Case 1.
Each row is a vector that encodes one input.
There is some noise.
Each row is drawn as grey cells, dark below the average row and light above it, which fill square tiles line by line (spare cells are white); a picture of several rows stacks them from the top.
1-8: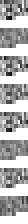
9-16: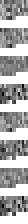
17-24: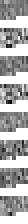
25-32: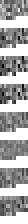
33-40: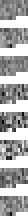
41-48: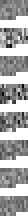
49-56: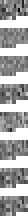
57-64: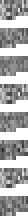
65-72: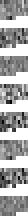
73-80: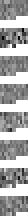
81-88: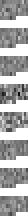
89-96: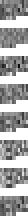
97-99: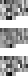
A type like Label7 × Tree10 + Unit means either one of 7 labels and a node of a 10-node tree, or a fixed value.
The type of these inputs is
Line10.
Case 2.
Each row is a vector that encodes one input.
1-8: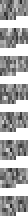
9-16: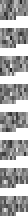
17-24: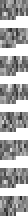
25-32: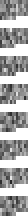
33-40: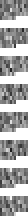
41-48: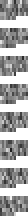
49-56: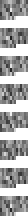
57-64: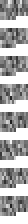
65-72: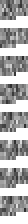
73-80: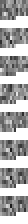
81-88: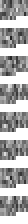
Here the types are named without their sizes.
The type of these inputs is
Circle.
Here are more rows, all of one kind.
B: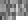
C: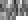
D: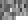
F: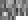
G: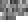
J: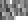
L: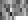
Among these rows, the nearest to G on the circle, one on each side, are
B and C.
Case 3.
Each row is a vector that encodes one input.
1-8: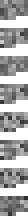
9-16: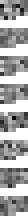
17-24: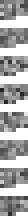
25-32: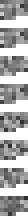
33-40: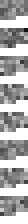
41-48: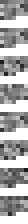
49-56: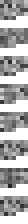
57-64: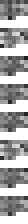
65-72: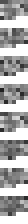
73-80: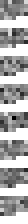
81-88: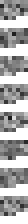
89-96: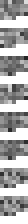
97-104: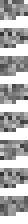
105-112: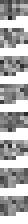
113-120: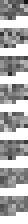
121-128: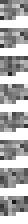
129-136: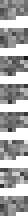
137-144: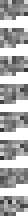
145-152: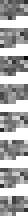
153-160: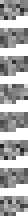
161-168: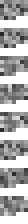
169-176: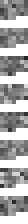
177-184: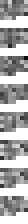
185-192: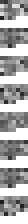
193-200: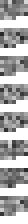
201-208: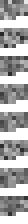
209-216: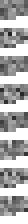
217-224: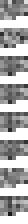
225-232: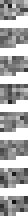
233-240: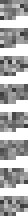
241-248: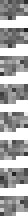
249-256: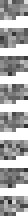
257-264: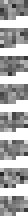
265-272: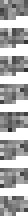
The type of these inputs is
Label5.
